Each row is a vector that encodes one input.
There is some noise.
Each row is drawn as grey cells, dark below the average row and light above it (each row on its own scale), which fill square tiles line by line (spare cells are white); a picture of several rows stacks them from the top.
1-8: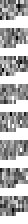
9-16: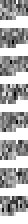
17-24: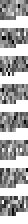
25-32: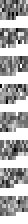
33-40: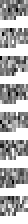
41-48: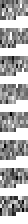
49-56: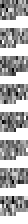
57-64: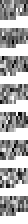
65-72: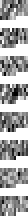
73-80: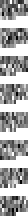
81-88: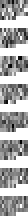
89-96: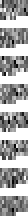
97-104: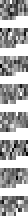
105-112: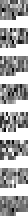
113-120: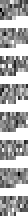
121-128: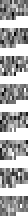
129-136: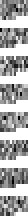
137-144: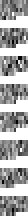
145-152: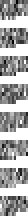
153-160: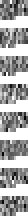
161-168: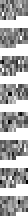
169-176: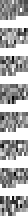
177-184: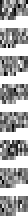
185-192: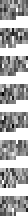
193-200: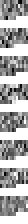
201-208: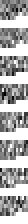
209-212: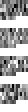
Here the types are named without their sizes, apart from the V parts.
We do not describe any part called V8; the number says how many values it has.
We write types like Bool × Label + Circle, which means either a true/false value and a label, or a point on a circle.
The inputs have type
Bool × (Line + V8).
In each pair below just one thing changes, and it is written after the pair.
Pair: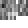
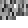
the true/false value
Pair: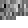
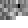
the true/false value
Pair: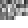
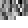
the place on the line
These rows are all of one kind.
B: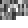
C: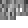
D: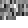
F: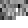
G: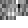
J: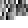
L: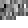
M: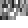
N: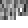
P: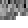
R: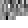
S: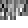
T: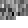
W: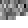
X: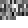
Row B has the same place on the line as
N, P, S and W.
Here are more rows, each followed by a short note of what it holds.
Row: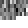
a true/false value and a value of V8
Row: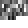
a true/false value and a value of V8
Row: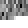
a point on a line and a true/false value
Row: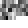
a point on a line and a true/false value
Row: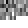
a true/false value and a value of V8
